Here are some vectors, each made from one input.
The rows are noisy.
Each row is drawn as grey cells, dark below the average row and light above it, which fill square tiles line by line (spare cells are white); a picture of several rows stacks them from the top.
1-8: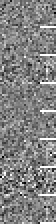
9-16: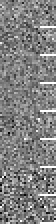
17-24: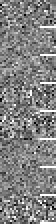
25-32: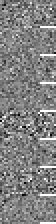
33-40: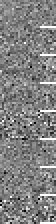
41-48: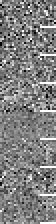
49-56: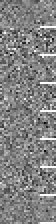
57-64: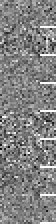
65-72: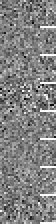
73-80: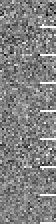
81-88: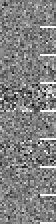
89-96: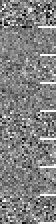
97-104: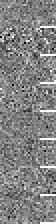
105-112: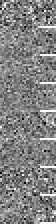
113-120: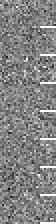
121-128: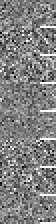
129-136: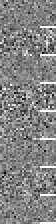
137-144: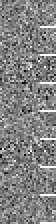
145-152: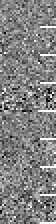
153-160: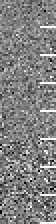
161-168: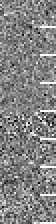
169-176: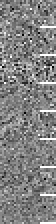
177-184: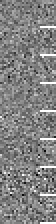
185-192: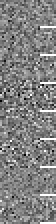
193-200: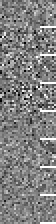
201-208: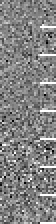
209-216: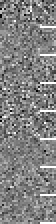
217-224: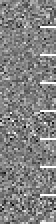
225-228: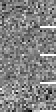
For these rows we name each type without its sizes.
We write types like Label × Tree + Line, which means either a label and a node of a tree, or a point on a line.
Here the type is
(Circle + Tree × Tree × (Tree + Unit)) × Line.
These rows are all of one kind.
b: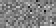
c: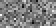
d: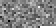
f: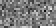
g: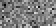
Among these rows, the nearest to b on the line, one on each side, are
c and d.
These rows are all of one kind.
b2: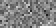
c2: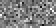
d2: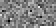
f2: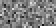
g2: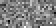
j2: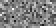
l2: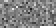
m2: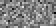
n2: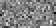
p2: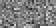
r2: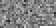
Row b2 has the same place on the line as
m2 and r2.
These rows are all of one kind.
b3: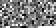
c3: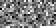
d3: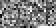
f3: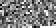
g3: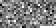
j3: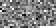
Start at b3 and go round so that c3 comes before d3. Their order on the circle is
b3, g3, j3, f3, c3, d3.
